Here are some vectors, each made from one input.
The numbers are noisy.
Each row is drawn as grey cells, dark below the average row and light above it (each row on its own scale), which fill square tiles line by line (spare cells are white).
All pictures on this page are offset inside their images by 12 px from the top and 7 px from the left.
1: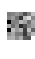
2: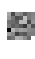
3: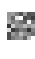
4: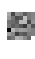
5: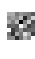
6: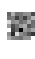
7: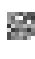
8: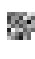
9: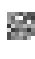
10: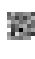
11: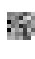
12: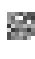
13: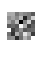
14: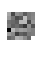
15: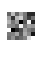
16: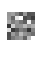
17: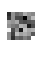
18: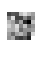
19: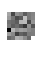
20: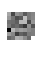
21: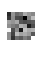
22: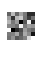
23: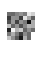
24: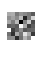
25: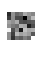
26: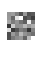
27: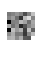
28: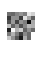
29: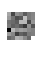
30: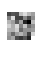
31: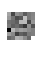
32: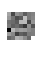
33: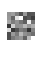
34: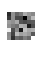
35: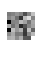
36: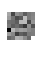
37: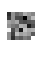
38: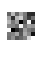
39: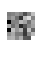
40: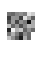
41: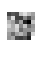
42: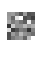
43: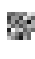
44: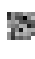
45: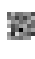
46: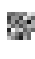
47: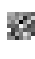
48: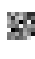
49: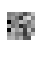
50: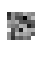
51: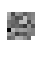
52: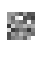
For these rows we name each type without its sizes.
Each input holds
a point on a line.
